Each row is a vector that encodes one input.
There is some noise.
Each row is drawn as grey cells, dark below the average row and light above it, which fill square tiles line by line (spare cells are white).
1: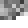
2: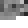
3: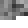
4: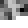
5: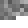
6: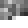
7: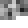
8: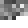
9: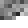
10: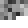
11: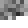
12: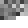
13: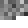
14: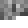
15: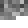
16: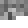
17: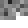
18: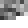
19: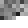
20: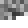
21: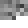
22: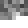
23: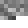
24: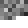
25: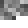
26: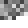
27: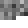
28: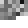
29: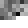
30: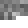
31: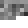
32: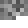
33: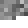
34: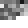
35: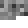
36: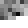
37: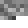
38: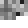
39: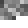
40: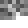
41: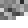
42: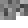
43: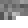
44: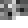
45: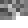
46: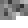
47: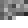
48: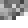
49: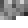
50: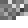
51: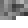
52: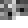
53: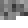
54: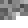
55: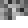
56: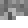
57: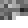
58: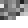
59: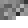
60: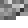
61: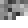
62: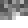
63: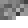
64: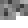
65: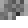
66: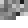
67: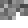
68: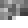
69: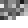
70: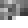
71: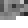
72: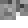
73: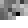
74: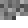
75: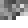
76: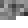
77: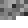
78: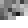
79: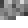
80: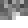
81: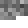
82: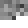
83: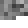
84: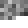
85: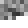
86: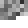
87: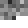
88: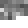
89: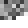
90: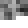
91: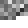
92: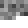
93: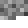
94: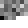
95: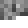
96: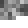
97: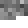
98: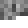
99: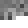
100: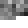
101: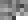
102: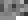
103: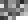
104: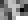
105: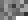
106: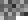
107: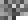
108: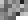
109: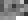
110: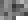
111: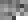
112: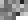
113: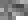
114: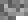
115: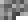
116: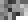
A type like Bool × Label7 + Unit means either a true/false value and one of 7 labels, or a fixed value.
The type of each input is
(Bool × Bool × Bool + Line7) × Label11.
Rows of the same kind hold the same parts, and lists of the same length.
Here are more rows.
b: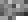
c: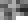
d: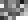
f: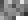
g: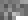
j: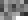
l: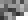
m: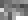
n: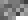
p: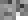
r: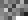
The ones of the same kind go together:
b, c, f, g, j, m, p, r
d, l, n

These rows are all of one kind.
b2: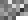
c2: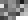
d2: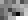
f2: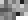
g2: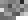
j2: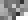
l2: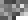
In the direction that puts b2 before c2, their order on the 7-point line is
l2, b2, c2, g2, j2, f2, d2.
